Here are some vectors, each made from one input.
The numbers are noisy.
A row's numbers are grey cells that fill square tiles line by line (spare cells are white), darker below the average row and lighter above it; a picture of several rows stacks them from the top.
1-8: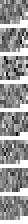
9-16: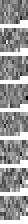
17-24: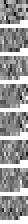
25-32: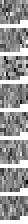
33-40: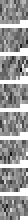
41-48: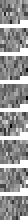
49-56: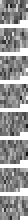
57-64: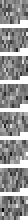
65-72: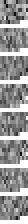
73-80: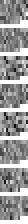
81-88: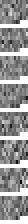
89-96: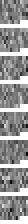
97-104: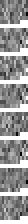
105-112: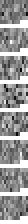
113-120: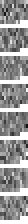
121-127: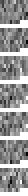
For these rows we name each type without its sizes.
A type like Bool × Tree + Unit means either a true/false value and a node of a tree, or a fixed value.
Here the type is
List(Line).
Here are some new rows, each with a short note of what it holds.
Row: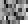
the empty list
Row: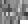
a list of two items
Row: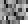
the empty list
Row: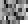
the empty list
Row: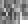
a list of two items
